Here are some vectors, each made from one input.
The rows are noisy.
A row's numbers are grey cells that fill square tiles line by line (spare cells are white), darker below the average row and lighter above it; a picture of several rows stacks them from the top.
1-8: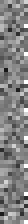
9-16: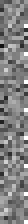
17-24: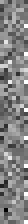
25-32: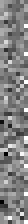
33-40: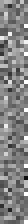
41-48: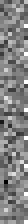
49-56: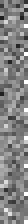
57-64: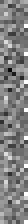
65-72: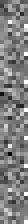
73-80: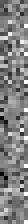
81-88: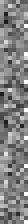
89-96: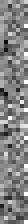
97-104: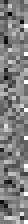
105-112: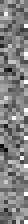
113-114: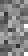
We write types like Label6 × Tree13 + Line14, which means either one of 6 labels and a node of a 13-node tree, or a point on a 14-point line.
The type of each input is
Label6 × (Tree12 + Unit).
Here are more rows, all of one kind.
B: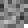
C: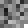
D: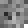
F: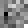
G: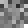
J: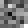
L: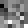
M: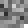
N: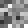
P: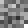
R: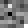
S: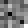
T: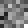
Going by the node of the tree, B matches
G and M.
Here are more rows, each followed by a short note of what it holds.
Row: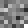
one of 6 labels and a node of a 12-node tree
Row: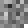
one of 6 labels
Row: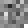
one of 6 labels
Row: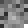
one of 6 labels and a node of a 12-node tree
